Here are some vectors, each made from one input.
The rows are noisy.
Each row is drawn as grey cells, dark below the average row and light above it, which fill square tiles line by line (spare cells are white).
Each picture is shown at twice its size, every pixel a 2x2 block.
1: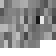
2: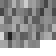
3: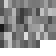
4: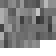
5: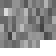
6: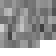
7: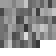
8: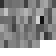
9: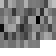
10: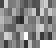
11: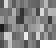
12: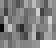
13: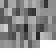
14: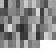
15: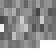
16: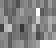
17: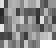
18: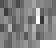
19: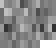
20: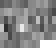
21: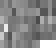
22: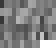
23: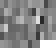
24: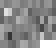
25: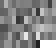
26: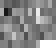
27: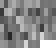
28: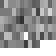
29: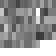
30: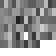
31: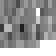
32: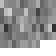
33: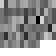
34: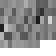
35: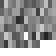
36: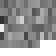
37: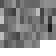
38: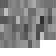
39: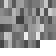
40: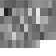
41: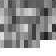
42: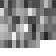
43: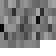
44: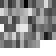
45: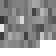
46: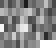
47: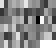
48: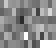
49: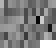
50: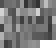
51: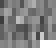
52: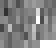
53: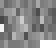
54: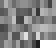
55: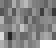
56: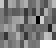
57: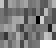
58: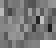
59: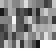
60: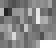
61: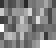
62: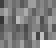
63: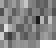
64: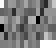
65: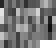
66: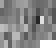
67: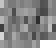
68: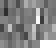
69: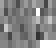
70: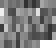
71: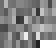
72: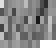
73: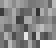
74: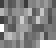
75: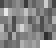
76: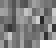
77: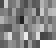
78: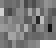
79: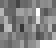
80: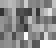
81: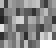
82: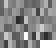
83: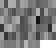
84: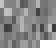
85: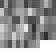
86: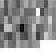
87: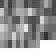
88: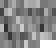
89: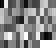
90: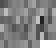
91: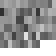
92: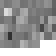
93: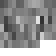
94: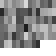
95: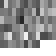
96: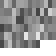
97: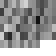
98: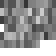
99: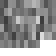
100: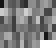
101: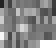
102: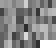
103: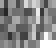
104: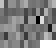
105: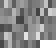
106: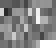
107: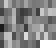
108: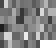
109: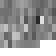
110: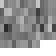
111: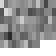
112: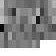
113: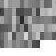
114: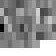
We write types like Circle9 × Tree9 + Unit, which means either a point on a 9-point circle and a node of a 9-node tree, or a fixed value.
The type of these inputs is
Circle5 × (Tree8 + Unit) + Tree7.
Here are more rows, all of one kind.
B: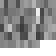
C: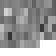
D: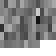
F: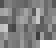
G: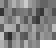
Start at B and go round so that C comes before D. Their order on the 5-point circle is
B, F, C, G, D.
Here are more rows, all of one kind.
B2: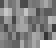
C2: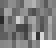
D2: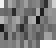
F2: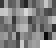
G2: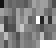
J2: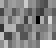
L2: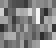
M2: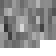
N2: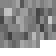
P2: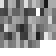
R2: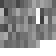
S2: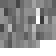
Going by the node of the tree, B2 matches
C2, F2, J2 and N2.
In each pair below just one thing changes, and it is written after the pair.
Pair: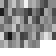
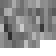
the place on the 5-point circle
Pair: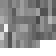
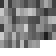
the node of the tree
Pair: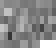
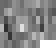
the node of the tree
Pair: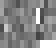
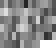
the place on the 5-point circle
